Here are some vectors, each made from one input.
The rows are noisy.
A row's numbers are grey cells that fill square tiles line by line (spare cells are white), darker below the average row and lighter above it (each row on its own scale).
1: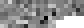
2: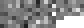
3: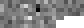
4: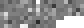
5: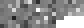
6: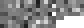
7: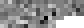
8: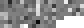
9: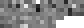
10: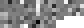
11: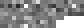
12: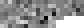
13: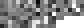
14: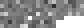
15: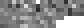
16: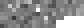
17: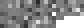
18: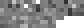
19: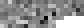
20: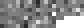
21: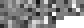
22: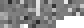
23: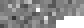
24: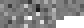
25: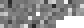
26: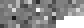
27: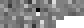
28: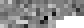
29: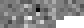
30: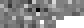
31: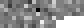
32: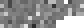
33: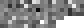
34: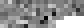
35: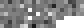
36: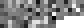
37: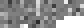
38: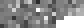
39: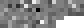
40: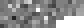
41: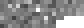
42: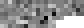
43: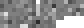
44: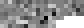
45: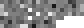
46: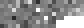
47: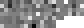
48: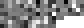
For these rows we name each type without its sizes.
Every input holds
a list of points on a line.
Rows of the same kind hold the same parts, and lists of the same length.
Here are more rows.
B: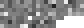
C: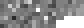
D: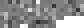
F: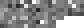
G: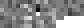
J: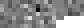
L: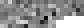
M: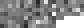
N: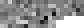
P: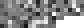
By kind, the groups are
B, D, F, G, J
C, M, P
L, N

